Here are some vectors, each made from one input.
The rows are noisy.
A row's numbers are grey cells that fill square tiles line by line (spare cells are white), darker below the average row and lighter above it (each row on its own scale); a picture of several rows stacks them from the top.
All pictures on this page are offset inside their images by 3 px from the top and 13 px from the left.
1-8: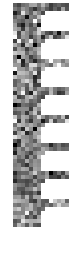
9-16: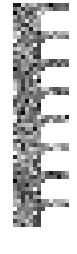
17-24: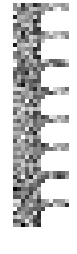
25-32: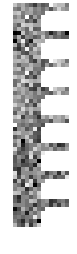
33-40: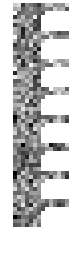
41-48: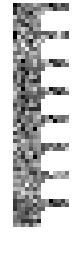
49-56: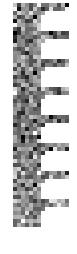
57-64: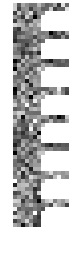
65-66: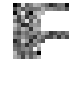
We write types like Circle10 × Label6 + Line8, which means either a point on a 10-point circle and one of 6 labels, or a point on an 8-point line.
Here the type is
List2(Line5).
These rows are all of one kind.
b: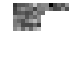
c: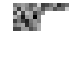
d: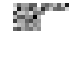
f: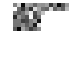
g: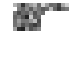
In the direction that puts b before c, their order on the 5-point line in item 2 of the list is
b, c, f, g, d.
